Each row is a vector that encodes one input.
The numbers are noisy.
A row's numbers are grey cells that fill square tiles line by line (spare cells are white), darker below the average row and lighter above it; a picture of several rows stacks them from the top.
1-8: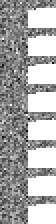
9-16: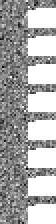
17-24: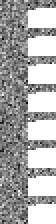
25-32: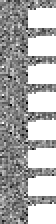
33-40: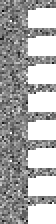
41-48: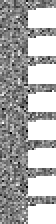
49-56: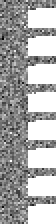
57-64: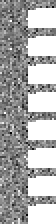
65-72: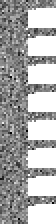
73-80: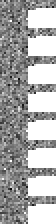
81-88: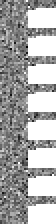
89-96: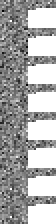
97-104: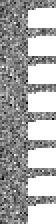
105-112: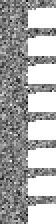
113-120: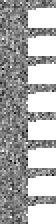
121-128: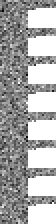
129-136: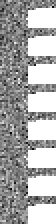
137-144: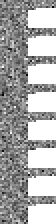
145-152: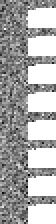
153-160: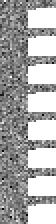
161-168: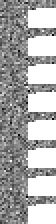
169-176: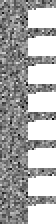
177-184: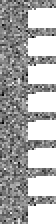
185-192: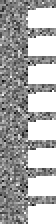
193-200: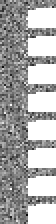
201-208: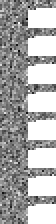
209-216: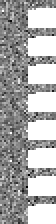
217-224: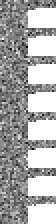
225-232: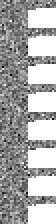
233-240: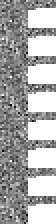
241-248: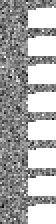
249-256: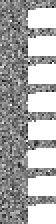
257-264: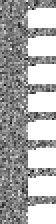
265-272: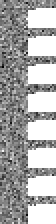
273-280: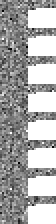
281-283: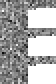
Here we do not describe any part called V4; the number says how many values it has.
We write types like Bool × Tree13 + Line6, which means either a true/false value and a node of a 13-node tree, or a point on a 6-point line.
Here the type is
(Label7 × Label9 + Line8) × V4.
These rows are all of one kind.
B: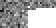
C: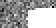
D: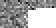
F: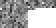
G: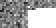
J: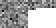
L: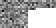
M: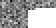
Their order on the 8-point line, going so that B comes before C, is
J, L, B, G, D, F, C, M.
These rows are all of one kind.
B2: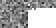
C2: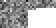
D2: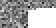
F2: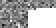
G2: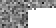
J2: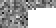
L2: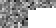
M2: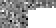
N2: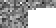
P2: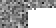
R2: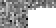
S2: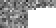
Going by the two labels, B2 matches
G2 and P2.
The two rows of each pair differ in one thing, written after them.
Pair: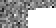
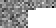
the value of V4
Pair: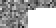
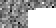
the place on the 8-point line
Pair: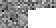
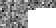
the value of V4
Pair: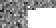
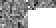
the value of V4
